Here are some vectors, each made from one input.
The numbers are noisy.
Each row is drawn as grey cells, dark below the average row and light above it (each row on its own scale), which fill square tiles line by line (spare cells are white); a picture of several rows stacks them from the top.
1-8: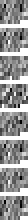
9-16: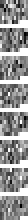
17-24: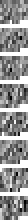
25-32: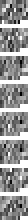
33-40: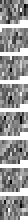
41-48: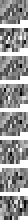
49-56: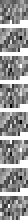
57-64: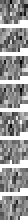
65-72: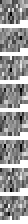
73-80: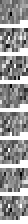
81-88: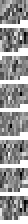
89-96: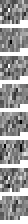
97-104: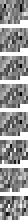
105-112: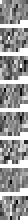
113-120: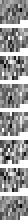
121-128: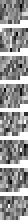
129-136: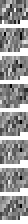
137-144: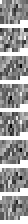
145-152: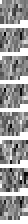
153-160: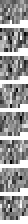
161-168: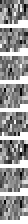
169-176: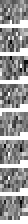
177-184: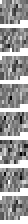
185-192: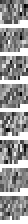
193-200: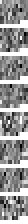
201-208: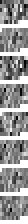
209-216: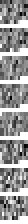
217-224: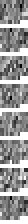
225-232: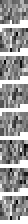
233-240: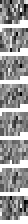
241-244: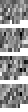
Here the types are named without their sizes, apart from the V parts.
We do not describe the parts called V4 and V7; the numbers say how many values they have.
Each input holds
either a fixed value, or a node of a tree, or a true/false value, a value of V4 and a value of V7.
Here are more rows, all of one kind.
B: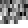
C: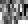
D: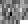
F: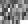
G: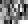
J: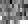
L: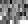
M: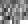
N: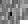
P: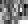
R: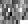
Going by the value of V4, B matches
C and G.
